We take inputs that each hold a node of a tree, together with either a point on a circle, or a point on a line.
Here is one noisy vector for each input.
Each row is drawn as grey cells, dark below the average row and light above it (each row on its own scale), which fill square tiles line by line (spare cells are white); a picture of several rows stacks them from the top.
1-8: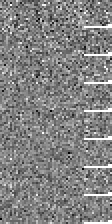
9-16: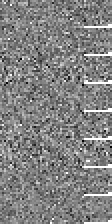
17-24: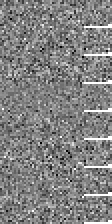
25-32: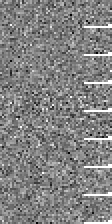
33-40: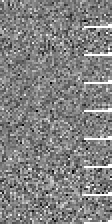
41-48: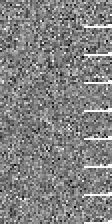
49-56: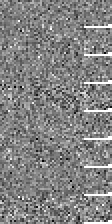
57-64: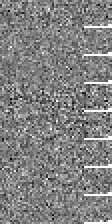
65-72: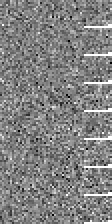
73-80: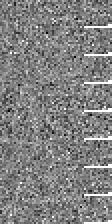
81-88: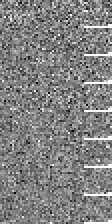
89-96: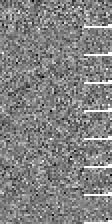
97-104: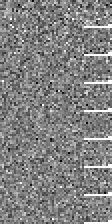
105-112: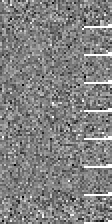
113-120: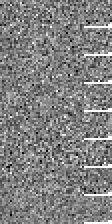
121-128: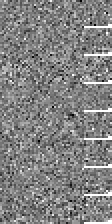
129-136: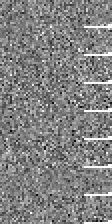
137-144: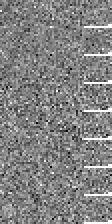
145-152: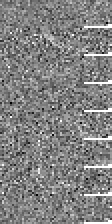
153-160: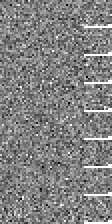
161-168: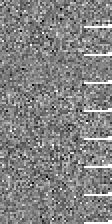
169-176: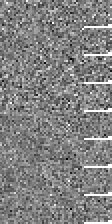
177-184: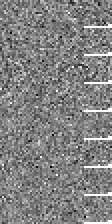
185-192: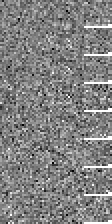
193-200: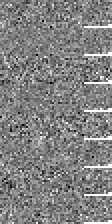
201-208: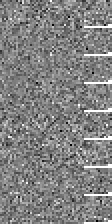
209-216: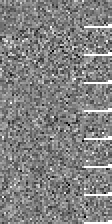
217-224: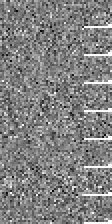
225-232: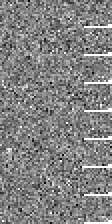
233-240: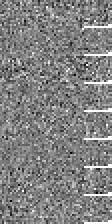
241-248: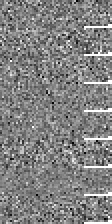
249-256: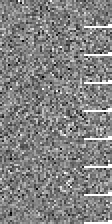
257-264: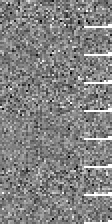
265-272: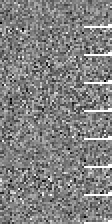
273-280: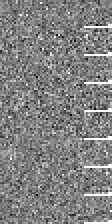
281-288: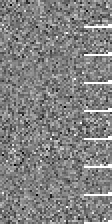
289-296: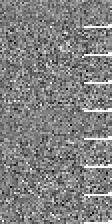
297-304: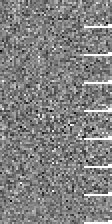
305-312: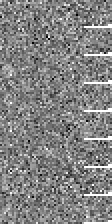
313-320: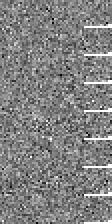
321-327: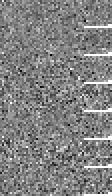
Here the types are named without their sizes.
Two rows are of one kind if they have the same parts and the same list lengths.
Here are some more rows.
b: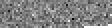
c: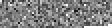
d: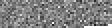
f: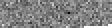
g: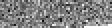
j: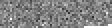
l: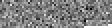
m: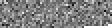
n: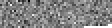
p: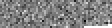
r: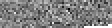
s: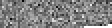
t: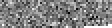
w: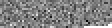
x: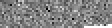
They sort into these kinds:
b, c, d, m, n, r, s, w
f, g, j, l, p, t, x

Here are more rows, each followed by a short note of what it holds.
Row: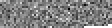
a point on a circle and a node of a tree
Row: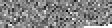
a point on a line and a node of a tree
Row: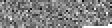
a point on a line and a node of a tree
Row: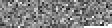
a point on a circle and a node of a tree
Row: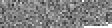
a point on a circle and a node of a tree
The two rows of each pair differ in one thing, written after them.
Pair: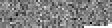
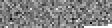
the node of the tree
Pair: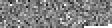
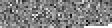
the place on the circle
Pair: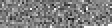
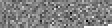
the node of the tree
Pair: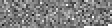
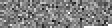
the place on the circle
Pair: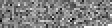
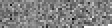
the place on the circle
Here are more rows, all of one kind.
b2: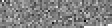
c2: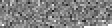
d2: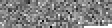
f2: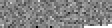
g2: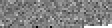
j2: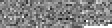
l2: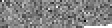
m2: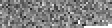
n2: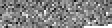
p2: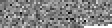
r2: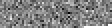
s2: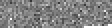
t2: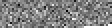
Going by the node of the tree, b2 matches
c2 and l2.
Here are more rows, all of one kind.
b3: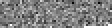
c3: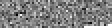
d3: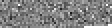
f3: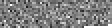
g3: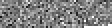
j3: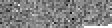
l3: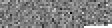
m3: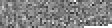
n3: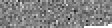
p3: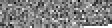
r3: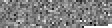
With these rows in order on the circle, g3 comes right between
f3 and m3.
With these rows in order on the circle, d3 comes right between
b3 and n3.
